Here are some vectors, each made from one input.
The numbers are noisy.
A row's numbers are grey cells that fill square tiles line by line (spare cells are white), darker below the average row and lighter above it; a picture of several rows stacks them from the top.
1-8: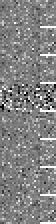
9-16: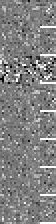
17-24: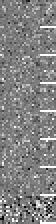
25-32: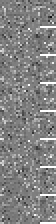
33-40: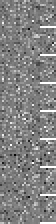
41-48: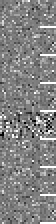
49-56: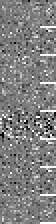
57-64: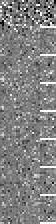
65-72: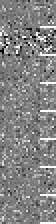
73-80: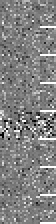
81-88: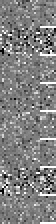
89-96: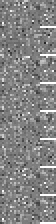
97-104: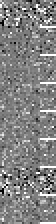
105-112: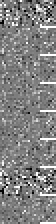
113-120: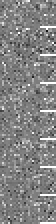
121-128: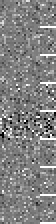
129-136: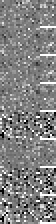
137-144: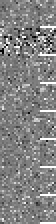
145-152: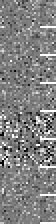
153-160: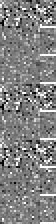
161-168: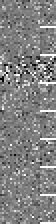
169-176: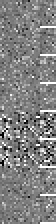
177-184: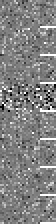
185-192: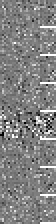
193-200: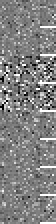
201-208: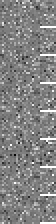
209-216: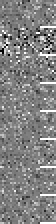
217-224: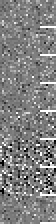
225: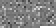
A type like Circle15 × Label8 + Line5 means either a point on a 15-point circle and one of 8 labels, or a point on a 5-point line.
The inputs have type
Bool × List2(Circle9) + Line5.
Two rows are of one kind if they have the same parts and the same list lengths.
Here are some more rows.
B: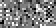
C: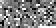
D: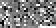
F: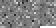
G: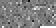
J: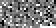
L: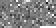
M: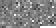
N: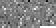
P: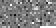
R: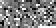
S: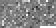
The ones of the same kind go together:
B, C, D, J, R
F, M, S
G, N
L, P

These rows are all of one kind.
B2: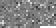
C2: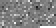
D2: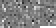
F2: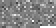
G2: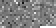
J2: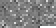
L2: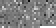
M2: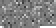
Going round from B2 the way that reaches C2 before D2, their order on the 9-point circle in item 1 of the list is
B2, F2, L2, C2, G2, J2, D2, M2.
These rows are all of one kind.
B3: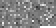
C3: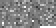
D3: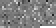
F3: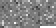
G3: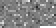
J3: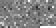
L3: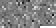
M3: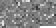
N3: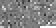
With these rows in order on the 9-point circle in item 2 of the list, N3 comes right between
C3 and L3.
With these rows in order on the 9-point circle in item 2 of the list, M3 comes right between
B3 and F3.
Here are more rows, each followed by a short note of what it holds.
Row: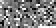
a point on a 5-point line
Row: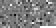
a true/false value, together with the empty list
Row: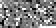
a point on a 5-point line
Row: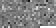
a true/false value, together with a list of one item
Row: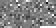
a true/false value, together with the empty list
